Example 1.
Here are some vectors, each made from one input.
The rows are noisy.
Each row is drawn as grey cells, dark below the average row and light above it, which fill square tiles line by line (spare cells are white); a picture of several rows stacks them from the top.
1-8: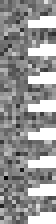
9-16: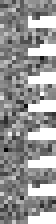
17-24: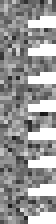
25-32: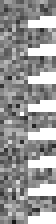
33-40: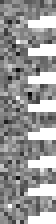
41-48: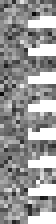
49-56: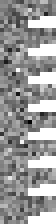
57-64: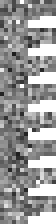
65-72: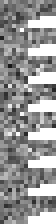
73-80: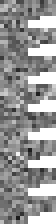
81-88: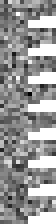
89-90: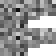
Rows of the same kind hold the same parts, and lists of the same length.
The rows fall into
2 kinds.
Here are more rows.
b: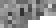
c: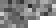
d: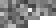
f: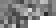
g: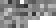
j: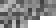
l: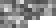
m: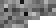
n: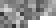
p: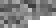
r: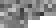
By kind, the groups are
b, g, l, n, r
c, d, f, j, m, p

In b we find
a point on a 9-point circle and a node of a 9-node tree.
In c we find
a point on a 9-point line and a node of a 9-node tree.
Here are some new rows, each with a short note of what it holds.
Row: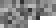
a point on a 9-point circle and a node of a 9-node tree
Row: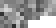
a point on a 9-point circle and a node of a 9-node tree
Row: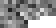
a point on a 9-point line and a node of a 9-node tree
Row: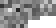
a point on a 9-point circle and a node of a 9-node tree
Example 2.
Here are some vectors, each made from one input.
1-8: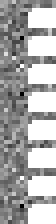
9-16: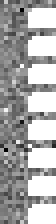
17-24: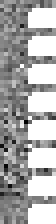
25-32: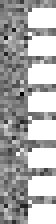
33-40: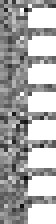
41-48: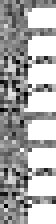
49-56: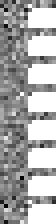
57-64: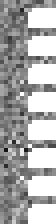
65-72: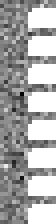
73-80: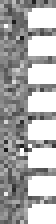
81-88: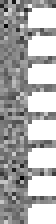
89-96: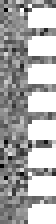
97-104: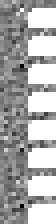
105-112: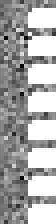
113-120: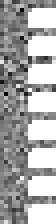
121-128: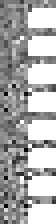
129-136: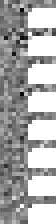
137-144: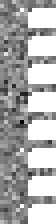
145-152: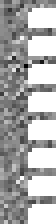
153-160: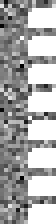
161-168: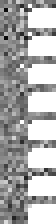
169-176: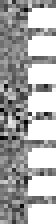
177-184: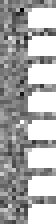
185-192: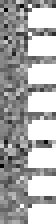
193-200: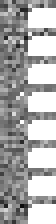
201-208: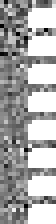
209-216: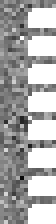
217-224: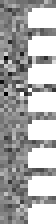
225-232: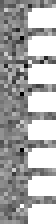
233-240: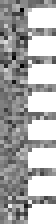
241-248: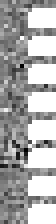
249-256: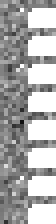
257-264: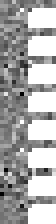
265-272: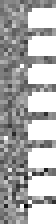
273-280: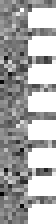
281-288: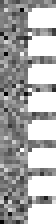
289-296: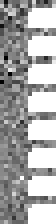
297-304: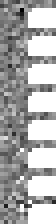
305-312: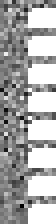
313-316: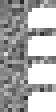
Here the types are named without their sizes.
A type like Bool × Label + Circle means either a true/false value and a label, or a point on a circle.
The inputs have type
Bool × List(Circle).
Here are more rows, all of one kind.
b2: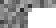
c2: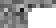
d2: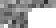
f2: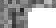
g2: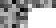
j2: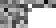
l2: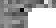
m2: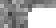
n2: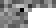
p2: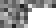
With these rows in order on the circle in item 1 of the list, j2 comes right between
d2 and m2.
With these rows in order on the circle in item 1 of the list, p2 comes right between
f2 and m2.
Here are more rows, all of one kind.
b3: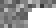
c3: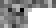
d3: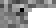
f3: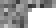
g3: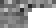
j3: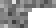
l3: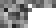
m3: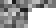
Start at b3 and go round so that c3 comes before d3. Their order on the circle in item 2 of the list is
b3, g3, f3, c3, d3, m3, j3, l3.
